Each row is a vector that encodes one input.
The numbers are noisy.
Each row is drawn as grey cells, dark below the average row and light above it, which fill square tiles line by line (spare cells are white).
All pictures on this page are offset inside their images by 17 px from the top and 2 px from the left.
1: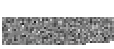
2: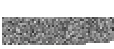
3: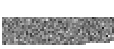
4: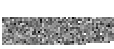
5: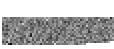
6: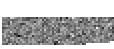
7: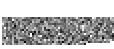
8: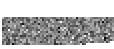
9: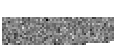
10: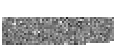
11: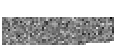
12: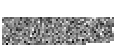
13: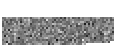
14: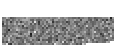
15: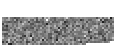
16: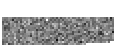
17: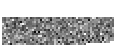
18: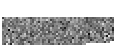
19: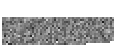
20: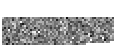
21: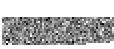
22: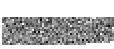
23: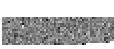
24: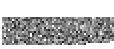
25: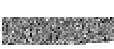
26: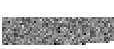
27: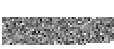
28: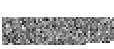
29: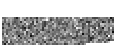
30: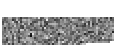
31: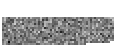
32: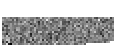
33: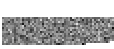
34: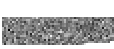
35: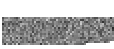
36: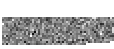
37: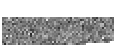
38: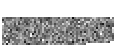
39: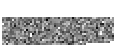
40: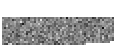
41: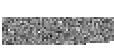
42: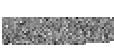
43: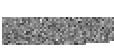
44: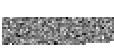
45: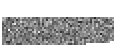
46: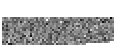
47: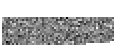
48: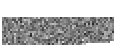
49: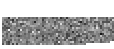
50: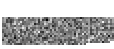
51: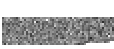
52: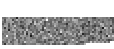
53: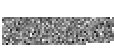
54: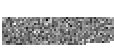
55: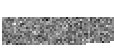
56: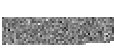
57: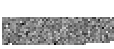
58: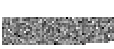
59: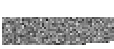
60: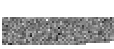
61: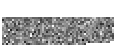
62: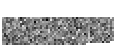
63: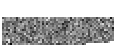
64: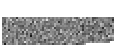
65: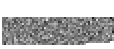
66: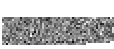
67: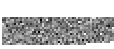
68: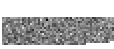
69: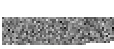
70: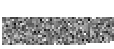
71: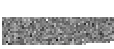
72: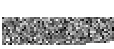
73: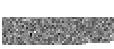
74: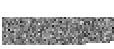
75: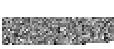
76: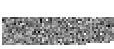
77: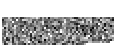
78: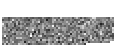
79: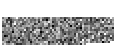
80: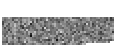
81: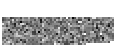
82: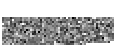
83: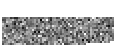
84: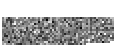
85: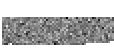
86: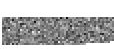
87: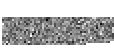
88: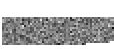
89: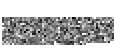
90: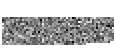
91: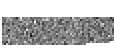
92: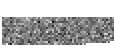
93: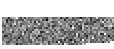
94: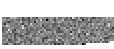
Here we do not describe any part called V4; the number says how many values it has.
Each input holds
one of 5 labels, a true/false value and a value of V4, together with a list of up to two points on a 5-point line.
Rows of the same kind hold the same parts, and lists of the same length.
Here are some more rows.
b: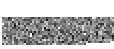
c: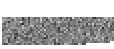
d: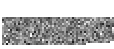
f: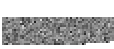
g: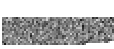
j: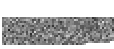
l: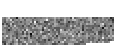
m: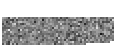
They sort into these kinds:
b, d
c, f, g, j, l
m

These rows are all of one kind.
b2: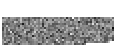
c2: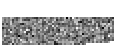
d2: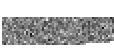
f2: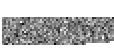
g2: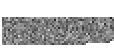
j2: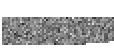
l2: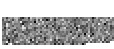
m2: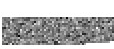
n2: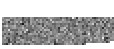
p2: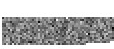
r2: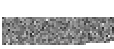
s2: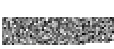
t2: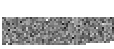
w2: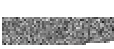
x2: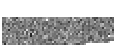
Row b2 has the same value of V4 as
c2, d2, m2 and x2.
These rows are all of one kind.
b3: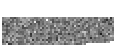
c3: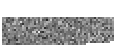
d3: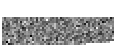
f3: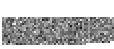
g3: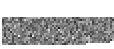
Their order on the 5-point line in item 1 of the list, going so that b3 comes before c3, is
d3, f3, b3, c3, g3.
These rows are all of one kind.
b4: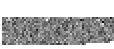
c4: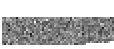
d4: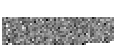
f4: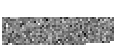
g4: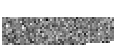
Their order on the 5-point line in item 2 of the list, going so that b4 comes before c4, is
d4, f4, g4, b4, c4.
